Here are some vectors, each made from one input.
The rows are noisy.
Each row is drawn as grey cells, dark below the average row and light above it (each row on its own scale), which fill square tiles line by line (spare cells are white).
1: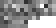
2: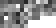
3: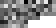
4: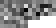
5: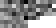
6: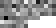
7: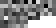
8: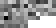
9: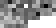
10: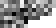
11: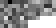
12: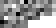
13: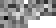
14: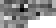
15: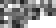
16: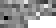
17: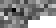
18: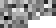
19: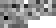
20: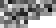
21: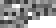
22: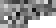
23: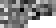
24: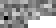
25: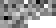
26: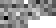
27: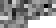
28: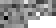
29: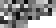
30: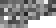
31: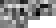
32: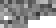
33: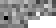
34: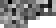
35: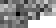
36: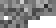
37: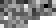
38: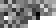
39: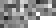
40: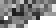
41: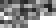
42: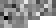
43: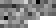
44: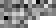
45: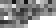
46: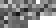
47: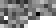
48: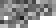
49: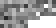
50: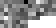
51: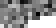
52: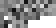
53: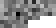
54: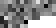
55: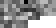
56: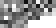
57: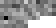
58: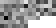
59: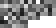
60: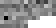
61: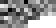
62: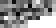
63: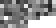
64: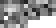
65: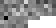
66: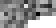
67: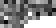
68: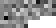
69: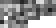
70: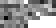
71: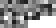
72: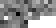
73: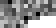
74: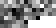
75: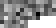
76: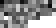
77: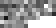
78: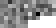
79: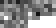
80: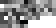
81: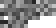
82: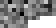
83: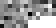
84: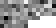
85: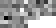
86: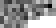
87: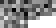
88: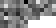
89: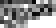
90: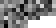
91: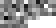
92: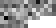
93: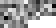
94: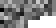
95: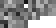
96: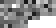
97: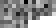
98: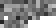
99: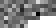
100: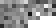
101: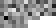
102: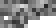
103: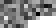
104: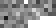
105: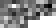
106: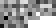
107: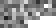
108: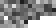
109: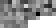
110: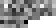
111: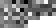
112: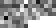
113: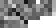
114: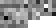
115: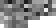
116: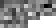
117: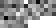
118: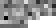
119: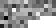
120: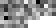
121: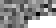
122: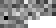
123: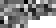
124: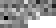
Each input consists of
a point on a 5-point line and a true/false value.
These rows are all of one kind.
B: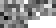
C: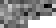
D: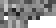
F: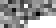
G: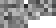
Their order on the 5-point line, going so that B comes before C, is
D, B, G, C, F.
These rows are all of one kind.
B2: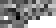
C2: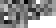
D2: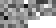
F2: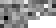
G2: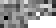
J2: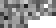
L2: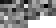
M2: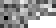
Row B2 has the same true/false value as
C2 and L2.
